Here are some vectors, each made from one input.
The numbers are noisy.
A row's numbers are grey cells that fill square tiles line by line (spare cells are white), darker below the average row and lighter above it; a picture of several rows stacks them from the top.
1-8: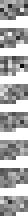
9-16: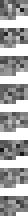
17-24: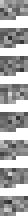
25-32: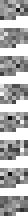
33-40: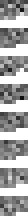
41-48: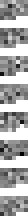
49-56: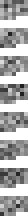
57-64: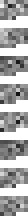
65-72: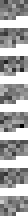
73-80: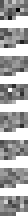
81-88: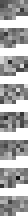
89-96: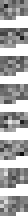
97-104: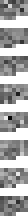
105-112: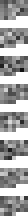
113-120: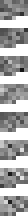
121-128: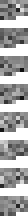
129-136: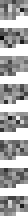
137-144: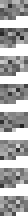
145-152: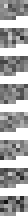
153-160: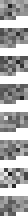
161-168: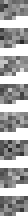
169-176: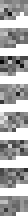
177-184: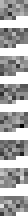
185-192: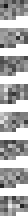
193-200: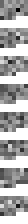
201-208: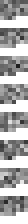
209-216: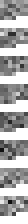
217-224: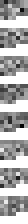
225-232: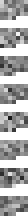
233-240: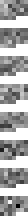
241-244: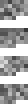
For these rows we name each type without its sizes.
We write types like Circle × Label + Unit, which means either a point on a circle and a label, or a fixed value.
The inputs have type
Bool × Bool × Bool + Line.
